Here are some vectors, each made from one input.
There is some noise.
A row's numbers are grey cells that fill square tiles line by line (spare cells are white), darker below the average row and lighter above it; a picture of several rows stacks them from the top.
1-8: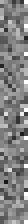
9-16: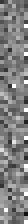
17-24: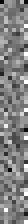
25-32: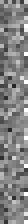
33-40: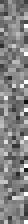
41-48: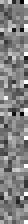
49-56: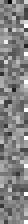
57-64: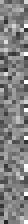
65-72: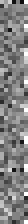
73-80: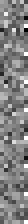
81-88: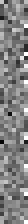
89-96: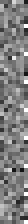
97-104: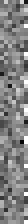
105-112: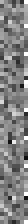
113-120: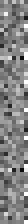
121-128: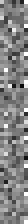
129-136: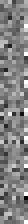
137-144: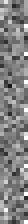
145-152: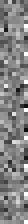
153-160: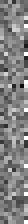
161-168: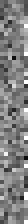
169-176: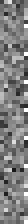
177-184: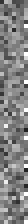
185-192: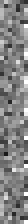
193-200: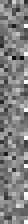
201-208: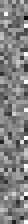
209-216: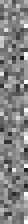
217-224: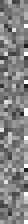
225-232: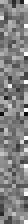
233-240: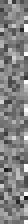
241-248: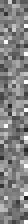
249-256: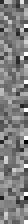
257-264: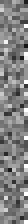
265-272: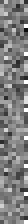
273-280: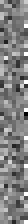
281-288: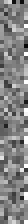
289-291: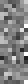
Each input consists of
a point on each of two 6-point circles.
